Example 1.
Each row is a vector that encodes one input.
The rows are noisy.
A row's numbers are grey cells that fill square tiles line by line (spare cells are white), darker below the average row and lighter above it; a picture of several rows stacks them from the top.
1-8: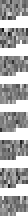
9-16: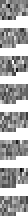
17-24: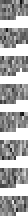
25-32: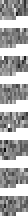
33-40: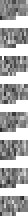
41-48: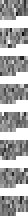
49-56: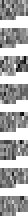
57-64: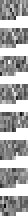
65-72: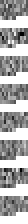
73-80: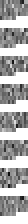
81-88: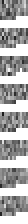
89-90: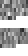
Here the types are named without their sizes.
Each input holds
either a point on a line, or three true/false values.
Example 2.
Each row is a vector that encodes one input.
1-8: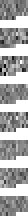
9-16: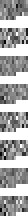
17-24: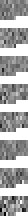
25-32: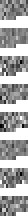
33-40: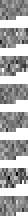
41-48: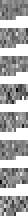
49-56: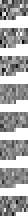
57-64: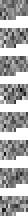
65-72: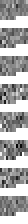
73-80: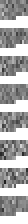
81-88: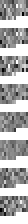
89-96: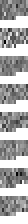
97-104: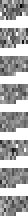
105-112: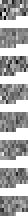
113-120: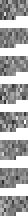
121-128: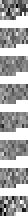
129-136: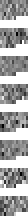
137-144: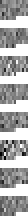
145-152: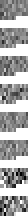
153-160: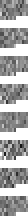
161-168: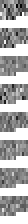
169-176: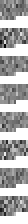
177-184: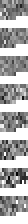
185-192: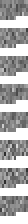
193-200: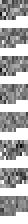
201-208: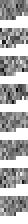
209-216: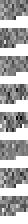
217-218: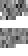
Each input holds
a list of up to two points on a 7-point line.
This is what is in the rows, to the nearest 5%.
All of them are lists of up to two points on a 7-point line: a few are empty, 45% hold one and 50% two.
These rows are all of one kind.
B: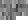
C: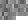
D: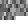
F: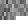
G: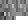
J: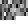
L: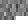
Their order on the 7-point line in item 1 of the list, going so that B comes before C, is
J, G, L, B, D, F, C.
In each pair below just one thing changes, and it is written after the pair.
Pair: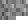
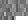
the place on the 7-point line in item 1 of the list
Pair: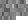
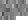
the place on the 7-point line in item 2 of the list
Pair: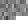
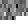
the place on the 7-point line in item 1 of the list
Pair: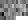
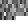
the place on the 7-point line in item 2 of the list
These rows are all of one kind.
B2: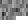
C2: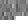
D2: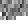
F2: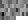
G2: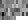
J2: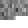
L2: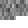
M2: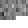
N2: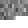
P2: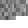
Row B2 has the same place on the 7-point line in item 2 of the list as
G2, L2 and M2.
